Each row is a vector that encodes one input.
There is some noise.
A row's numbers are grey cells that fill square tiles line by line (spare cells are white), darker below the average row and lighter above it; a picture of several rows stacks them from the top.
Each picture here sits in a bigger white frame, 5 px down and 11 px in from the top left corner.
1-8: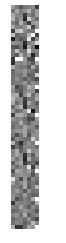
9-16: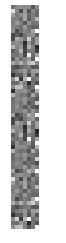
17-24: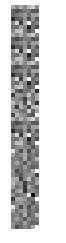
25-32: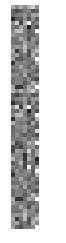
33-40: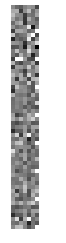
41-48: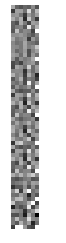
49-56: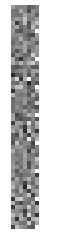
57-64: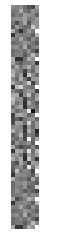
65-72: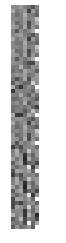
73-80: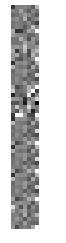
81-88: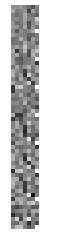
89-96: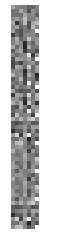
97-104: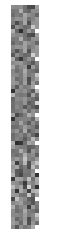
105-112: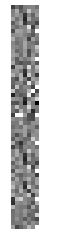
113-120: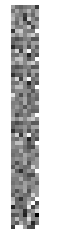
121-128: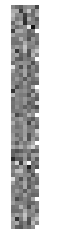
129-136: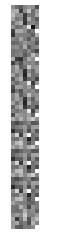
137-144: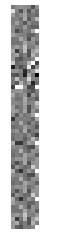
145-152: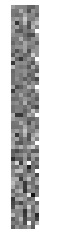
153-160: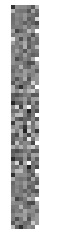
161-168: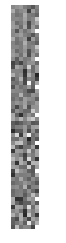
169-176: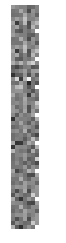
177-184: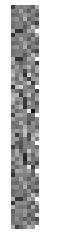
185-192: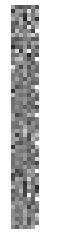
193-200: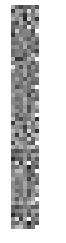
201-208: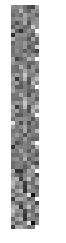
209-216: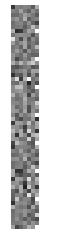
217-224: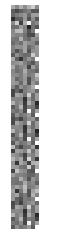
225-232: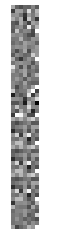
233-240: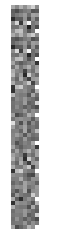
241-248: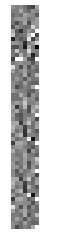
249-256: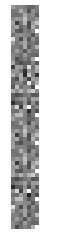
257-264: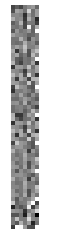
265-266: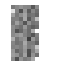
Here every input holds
a true/false value, together with either a point on a 6-point circle, or a fixed value.
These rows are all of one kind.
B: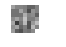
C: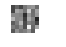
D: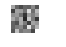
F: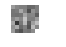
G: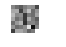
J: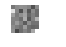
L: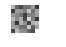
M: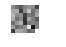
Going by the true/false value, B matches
F and J.
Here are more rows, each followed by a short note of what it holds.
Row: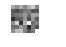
a true/false value
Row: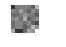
a point on a 6-point circle and a true/false value
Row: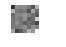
a point on a 6-point circle and a true/false value
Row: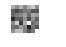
a true/false value
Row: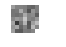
a point on a 6-point circle and a true/false value
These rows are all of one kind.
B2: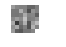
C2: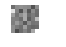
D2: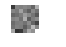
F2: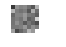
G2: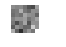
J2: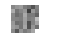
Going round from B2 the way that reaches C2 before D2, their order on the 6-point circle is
B2, J2, C2, F2, D2, G2.
